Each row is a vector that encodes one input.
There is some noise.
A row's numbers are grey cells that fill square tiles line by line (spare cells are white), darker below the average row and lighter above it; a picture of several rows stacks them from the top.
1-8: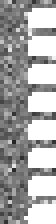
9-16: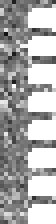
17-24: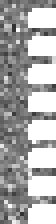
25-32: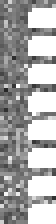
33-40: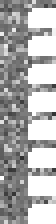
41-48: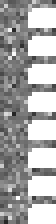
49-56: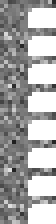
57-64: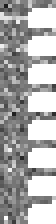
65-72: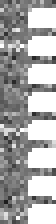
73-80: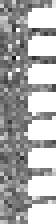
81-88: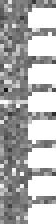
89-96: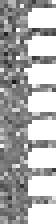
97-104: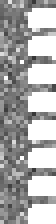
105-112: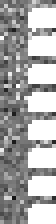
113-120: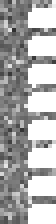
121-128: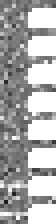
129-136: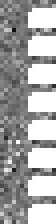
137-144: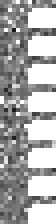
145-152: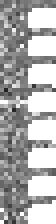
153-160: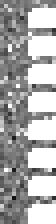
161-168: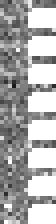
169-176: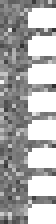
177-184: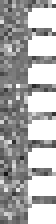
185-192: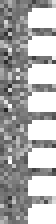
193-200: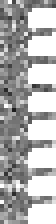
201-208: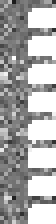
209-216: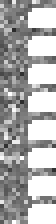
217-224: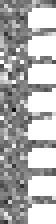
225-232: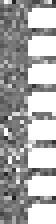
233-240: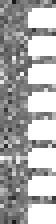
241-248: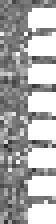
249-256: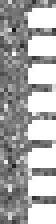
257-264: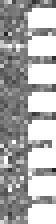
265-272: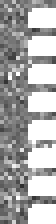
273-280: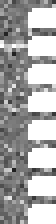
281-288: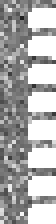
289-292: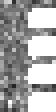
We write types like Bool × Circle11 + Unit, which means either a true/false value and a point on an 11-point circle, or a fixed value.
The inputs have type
Bool × (Label9 + Line10).
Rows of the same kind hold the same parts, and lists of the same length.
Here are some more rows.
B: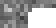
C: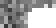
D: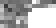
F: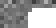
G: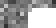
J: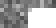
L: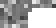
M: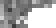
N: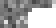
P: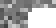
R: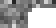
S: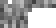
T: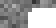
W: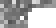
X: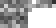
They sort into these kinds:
B, F, G, J, R, S, T, X
C, D, L, M, N, P, W

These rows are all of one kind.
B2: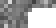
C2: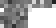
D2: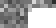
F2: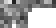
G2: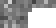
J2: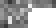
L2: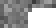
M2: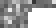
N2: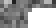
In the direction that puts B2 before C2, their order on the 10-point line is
F2, N2, B2, G2, L2, M2, C2, D2, J2.
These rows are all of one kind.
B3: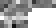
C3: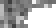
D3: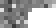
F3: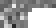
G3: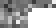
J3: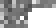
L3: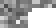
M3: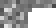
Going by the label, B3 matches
F3 and M3.
